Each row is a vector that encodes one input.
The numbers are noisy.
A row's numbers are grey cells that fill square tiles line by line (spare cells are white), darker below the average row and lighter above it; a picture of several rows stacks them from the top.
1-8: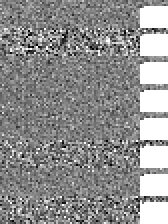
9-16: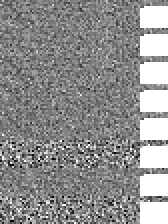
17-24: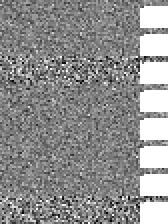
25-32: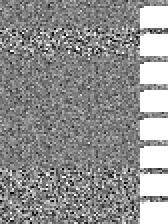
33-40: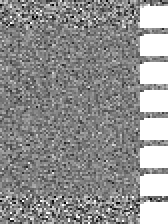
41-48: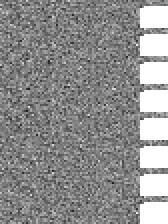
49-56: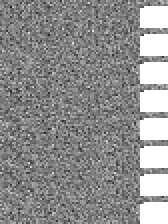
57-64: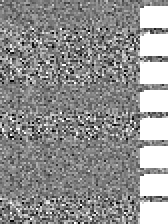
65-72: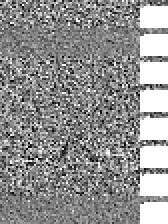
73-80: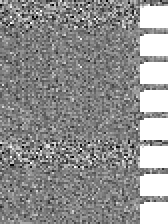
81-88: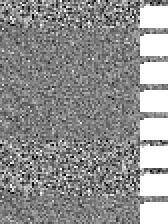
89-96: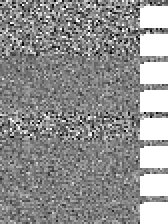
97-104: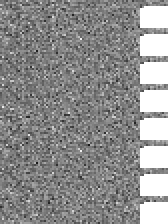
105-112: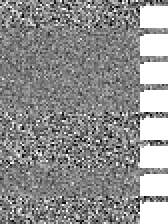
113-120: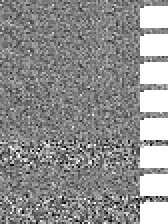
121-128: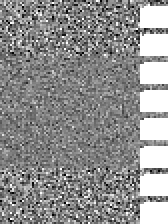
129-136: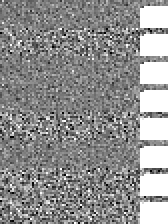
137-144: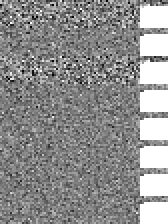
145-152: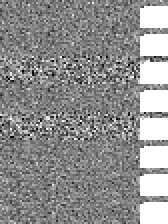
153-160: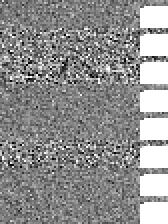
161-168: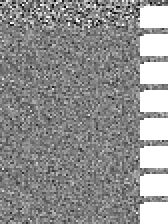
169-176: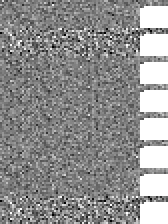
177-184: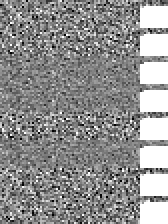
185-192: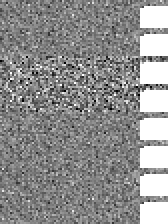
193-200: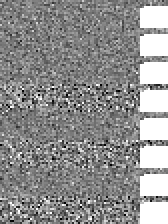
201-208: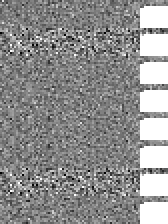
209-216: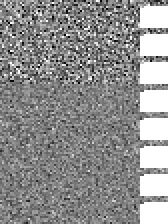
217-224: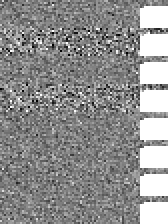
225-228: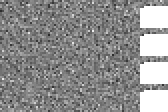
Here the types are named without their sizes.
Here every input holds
either a fixed value, or a node of a tree, or four true/false values.
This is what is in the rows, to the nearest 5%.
A few of them hold a fixed value. About 30% of them hold a node of a tree. The rest hold four true/false values.
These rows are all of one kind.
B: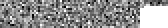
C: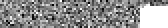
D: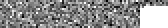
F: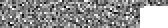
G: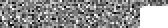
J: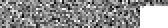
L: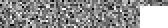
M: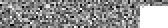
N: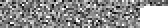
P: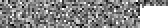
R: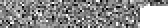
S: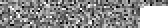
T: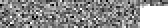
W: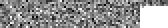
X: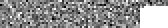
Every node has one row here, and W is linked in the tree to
T and X.
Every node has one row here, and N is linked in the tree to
F.
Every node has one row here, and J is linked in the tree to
D.
